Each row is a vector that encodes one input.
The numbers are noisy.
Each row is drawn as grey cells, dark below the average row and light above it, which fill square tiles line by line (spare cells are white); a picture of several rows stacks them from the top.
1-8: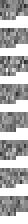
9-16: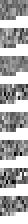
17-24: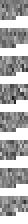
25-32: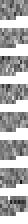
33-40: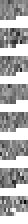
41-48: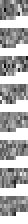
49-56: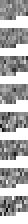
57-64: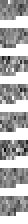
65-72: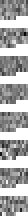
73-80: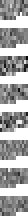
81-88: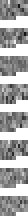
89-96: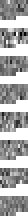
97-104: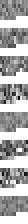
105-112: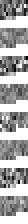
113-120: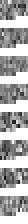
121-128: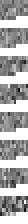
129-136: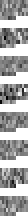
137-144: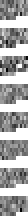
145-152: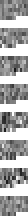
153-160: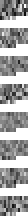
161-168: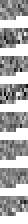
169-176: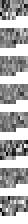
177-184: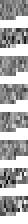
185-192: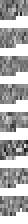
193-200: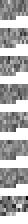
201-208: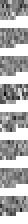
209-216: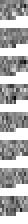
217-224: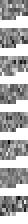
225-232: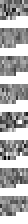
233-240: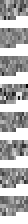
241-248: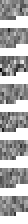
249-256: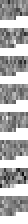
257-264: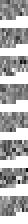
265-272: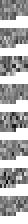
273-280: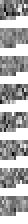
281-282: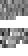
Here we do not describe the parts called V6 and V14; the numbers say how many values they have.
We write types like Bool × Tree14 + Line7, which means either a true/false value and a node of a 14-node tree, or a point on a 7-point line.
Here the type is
Bool × Label8 × V14 + V6.
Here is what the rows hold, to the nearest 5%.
About 85% of them hold one of 8 labels, a true/false value and a value of V14. The rest hold a value of V6.
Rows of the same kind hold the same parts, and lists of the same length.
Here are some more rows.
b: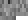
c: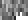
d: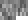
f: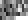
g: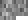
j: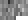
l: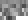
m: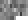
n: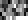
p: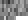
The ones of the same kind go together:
b, c, d, g, j, l, m, p
f, n

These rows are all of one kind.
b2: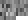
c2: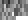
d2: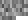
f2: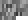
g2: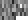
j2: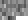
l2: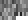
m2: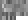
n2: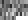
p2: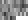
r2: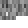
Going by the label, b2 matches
f2 and j2.
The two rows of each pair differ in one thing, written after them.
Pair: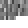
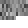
the value of V14
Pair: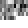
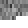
the value of V14
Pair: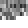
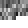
the true/false value
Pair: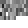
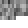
the true/false value
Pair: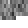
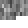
the true/false value
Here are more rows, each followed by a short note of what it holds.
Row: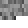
one of 8 labels, a true/false value and a value of V14
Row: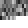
a value of V6
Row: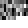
a value of V6
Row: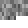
one of 8 labels, a true/false value and a value of V14
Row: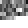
a value of V6
